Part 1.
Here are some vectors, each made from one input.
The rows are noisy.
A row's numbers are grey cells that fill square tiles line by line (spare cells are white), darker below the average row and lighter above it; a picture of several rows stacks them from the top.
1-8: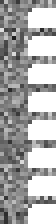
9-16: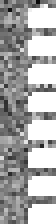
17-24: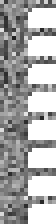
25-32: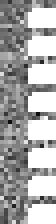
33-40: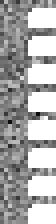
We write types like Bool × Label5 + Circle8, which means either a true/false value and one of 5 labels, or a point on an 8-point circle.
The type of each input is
Tree8.
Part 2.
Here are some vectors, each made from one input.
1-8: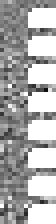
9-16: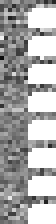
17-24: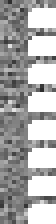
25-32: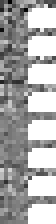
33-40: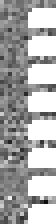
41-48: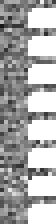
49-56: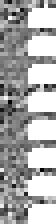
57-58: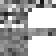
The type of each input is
Line6.
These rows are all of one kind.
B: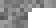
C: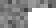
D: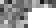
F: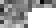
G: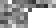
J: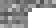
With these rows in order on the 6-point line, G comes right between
F and J.
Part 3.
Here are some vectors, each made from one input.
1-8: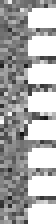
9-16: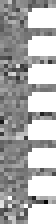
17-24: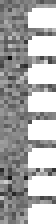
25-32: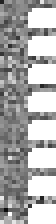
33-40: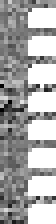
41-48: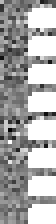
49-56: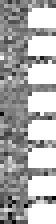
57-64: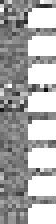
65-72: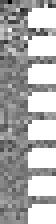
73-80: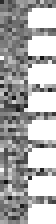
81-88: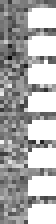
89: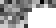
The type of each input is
Line16.
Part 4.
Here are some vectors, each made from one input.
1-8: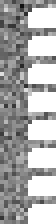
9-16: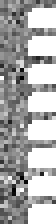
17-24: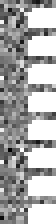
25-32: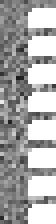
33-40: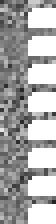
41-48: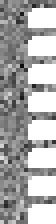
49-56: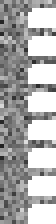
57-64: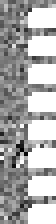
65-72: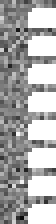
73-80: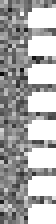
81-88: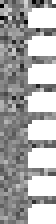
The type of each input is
Tree11.
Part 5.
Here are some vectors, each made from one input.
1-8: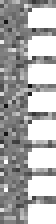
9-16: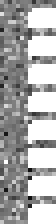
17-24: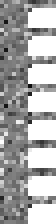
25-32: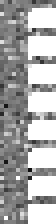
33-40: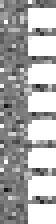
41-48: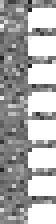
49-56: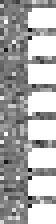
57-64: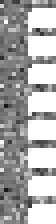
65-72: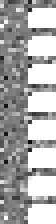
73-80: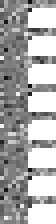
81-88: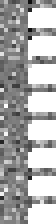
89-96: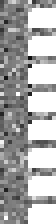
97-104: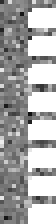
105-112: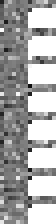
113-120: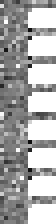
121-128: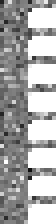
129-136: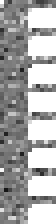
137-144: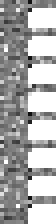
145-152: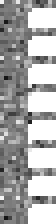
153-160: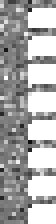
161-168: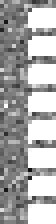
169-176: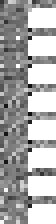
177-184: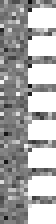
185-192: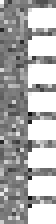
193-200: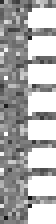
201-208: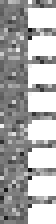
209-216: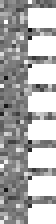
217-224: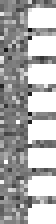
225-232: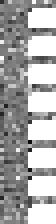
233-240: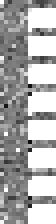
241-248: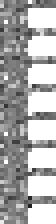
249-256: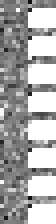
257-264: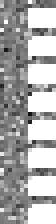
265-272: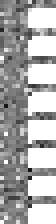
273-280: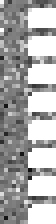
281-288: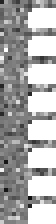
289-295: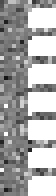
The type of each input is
Bool × Bool × Bool × Bool.
